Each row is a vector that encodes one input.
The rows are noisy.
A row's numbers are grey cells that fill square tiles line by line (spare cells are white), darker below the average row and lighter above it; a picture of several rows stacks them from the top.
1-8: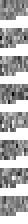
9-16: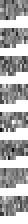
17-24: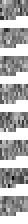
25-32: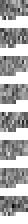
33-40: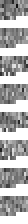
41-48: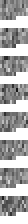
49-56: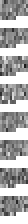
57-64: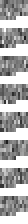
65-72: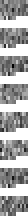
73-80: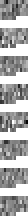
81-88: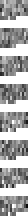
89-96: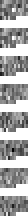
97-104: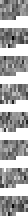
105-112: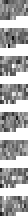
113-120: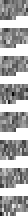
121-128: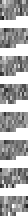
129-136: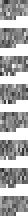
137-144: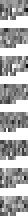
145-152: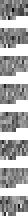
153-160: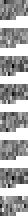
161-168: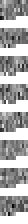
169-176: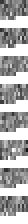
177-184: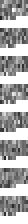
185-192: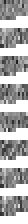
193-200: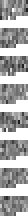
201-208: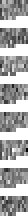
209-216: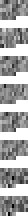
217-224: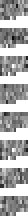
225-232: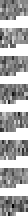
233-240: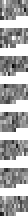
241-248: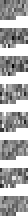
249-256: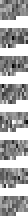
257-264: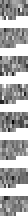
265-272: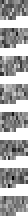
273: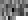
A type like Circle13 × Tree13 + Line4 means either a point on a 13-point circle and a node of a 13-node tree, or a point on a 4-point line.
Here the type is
Bool × Circle14 + Tree9.
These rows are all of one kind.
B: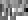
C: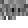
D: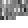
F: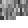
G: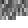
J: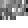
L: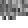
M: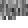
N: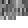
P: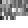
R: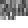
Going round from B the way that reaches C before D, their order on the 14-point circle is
B, L, M, C, D, F, R, P, G, J, N.
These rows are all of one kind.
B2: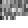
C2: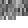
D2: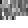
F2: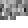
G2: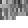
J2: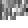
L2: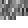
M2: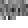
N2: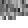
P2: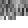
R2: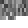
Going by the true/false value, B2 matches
D2, F2, G2 and J2.
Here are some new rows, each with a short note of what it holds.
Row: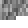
a node of a 9-node tree
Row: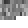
a node of a 9-node tree
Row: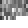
a point on a 14-point circle and a true/false value
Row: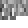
a point on a 14-point circle and a true/false value
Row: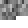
a node of a 9-node tree
